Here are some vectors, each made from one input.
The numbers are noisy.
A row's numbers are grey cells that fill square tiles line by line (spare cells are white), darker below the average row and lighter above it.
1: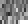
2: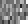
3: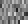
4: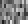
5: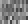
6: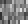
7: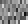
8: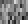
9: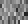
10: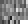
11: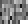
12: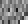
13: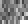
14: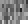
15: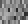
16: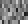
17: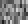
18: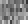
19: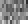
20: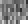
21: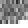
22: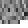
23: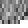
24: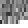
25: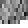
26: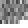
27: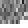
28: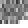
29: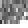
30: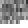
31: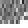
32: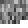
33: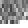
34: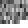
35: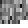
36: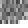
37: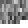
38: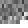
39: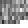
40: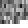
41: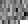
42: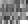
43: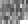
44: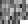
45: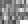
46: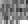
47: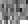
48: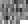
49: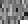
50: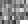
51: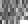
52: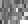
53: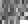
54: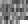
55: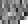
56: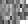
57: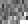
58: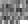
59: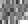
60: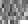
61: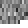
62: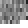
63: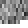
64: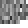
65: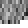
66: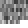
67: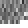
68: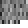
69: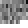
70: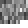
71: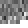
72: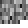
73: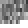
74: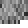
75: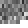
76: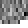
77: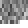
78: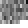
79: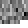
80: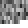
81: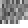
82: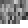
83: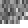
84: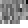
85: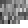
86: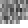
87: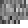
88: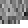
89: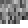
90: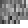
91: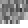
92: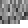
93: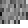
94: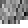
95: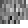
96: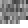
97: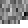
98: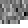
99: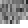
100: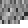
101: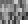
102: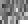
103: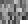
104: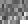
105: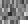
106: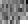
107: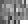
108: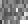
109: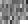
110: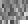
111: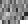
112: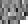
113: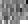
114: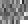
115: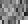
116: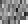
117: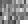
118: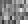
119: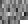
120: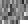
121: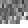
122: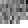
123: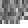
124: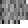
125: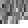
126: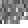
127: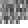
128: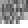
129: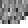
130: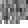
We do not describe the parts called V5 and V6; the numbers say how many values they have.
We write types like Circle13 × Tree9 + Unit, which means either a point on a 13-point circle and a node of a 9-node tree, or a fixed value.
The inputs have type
Bool × (Label8 + V5 × V6).
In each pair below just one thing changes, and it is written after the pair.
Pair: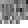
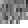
the value of V5
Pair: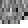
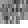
the true/false value
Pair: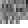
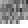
the value of V5
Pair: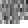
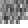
the value of V6
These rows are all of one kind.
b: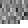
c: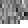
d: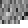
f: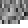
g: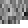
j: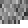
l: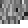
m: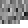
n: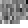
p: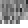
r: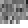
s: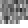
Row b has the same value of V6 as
d, f, m and r.
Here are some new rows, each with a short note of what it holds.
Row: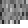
one of 8 labels and a true/false value
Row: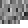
a true/false value, a value of V5 and a value of V6
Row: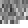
one of 8 labels and a true/false value
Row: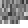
one of 8 labels and a true/false value
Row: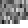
one of 8 labels and a true/false value
